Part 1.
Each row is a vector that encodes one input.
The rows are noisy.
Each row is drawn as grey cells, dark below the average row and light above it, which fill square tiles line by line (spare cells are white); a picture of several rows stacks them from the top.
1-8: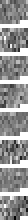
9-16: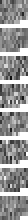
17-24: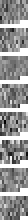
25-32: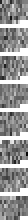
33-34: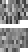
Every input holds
one of 7 labels.
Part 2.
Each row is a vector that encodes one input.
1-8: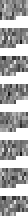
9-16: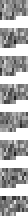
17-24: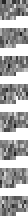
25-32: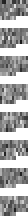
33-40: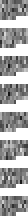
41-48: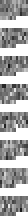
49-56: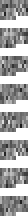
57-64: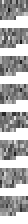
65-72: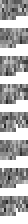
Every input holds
one of 10 labels.
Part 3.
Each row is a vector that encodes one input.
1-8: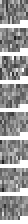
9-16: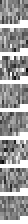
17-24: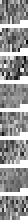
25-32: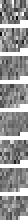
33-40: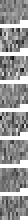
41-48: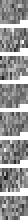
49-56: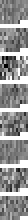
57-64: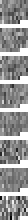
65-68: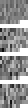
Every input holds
one of 7 labels.
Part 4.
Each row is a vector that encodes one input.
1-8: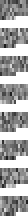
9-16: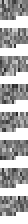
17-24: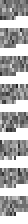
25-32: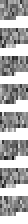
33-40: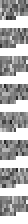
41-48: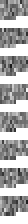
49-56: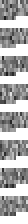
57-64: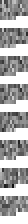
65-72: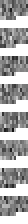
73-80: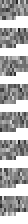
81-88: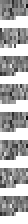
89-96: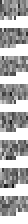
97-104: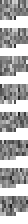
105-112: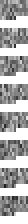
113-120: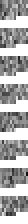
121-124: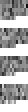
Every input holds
five true/false values.
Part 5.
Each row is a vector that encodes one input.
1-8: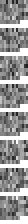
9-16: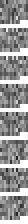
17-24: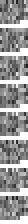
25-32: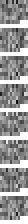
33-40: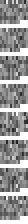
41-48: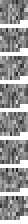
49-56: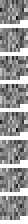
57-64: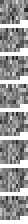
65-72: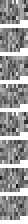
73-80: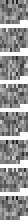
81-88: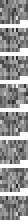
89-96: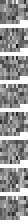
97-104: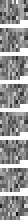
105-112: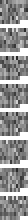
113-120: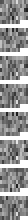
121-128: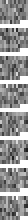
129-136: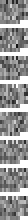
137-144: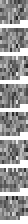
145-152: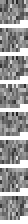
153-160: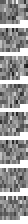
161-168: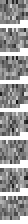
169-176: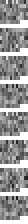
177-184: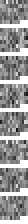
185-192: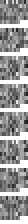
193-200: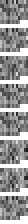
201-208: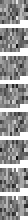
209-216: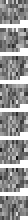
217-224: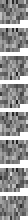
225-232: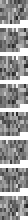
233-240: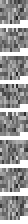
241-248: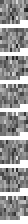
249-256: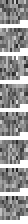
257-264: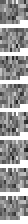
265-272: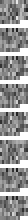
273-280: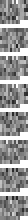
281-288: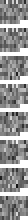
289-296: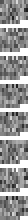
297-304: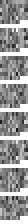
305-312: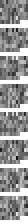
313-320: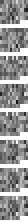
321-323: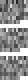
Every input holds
a point on a 20-point circle.
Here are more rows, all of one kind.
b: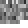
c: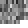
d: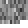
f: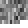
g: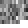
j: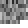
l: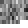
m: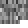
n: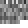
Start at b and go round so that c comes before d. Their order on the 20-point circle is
b, g, l, m, j, c, f, d, n.
